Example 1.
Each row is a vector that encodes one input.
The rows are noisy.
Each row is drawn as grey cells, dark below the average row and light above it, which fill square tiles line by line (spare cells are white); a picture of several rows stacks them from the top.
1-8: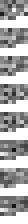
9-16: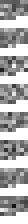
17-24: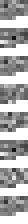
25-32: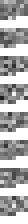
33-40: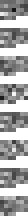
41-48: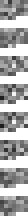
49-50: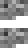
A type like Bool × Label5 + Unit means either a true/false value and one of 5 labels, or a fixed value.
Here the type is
Line9.
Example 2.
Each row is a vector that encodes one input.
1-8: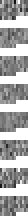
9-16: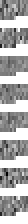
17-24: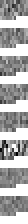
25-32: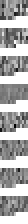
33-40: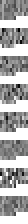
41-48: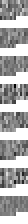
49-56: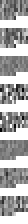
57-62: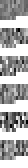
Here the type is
Line6.
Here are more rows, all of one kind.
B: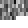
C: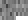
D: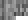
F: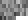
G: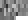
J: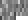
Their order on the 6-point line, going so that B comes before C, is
J, D, B, F, C, G.
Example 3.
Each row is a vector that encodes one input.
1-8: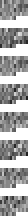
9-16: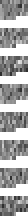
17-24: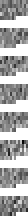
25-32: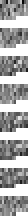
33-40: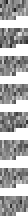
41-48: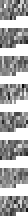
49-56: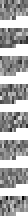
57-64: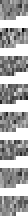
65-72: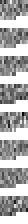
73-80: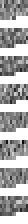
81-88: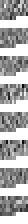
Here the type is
Line15.
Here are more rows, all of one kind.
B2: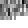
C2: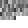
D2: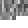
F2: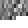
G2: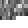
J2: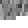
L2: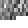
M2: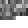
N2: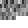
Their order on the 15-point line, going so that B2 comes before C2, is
B2, N2, C2, D2, J2, M2, G2, F2, L2.
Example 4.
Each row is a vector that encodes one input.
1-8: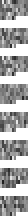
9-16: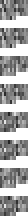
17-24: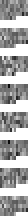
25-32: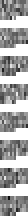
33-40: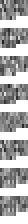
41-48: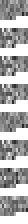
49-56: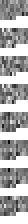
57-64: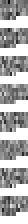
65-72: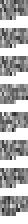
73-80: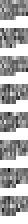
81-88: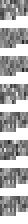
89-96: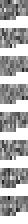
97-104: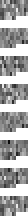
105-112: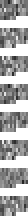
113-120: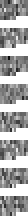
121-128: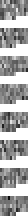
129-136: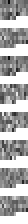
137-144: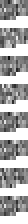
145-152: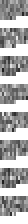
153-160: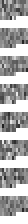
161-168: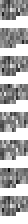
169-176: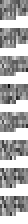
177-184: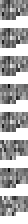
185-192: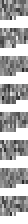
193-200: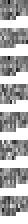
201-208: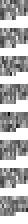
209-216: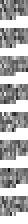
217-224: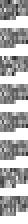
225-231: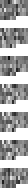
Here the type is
Line10.
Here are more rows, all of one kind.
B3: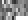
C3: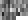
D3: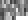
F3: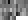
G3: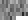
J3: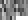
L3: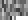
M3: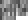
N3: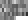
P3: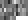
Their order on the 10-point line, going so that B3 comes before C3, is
B3, D3, M3, J3, L3, G3, N3, P3, F3, C3.
